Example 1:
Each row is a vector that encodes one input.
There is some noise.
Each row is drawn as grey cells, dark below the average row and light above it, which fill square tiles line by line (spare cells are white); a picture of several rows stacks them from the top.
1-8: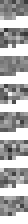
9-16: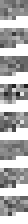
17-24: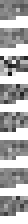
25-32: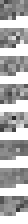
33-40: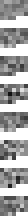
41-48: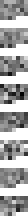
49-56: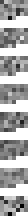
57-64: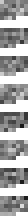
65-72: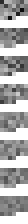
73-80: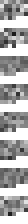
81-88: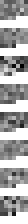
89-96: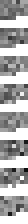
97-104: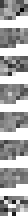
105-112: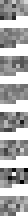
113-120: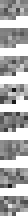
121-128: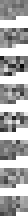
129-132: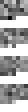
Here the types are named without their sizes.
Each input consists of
a point on a line.
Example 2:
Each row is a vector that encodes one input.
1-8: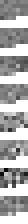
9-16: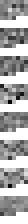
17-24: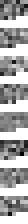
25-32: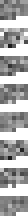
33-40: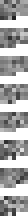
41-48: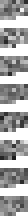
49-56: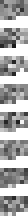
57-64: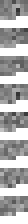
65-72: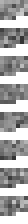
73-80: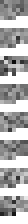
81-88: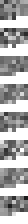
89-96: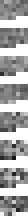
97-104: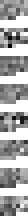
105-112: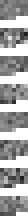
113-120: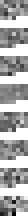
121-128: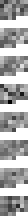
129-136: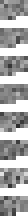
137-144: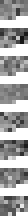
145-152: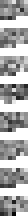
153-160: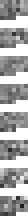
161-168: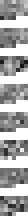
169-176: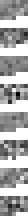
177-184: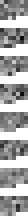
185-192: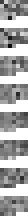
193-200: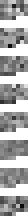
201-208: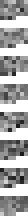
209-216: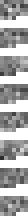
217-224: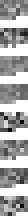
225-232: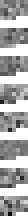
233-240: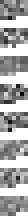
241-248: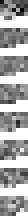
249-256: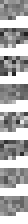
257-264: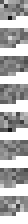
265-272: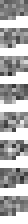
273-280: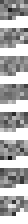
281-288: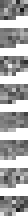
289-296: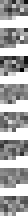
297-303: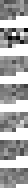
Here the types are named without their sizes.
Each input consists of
a point on a line.
